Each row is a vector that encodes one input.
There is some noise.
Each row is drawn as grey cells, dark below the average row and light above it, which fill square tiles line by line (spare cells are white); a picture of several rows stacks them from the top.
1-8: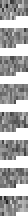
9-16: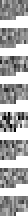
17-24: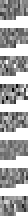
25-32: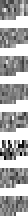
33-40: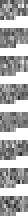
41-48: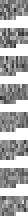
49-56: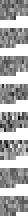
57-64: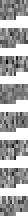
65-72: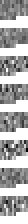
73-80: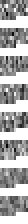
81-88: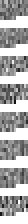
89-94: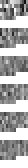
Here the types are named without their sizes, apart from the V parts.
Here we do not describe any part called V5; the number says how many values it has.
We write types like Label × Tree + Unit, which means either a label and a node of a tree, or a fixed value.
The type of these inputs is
Bool × (Circle + List(V5)).
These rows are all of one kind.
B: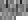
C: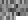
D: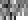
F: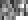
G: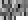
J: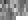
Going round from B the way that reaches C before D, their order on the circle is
B, C, F, J, D, G.
